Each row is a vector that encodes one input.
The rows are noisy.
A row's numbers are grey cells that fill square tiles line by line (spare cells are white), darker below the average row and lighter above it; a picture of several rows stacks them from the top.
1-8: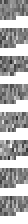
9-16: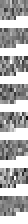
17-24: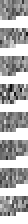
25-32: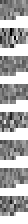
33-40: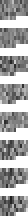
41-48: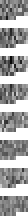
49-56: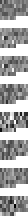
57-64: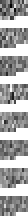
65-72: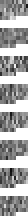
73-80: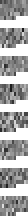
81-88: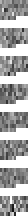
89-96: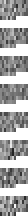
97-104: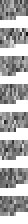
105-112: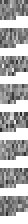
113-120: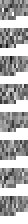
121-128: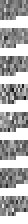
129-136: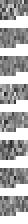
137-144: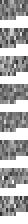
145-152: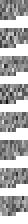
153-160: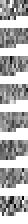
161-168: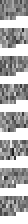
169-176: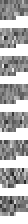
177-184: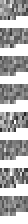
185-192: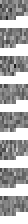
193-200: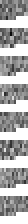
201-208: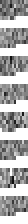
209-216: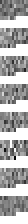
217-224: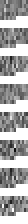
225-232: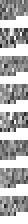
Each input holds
either a point on an 8-point circle, or a point on an 18-point circle, or a fixed value.
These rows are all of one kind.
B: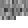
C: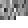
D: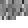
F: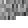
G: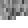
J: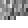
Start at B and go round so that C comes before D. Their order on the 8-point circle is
B, C, F, J, G, D.
